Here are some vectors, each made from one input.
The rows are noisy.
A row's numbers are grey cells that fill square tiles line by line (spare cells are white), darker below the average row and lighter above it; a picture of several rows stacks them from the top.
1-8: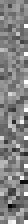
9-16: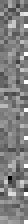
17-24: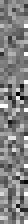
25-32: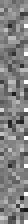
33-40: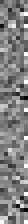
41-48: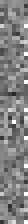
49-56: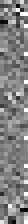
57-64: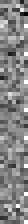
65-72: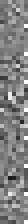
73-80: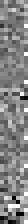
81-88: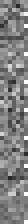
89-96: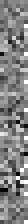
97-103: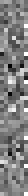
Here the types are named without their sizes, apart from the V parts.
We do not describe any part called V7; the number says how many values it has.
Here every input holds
a value of V7, together with a list of points on a line.
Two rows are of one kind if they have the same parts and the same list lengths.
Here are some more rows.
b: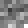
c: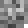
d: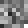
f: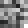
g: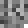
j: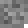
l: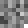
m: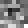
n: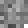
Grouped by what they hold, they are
b, l, m
c, d, f, g, j
n

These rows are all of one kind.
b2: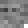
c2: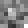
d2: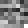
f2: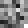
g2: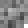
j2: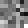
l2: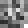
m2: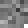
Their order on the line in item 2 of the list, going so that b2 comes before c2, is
b2, l2, j2, g2, c2, m2, f2, d2.
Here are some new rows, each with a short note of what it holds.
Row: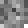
a value of V7, together with the empty list
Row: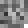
a value of V7, together with a list of two items
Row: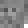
a value of V7, together with a list of two items
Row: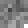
a value of V7, together with a list of one item
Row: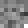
a value of V7, together with a list of two items
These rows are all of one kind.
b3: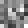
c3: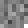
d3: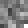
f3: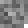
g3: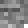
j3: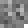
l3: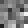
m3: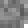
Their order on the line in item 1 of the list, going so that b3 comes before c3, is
d3, b3, j3, c3, f3, l3, g3, m3.
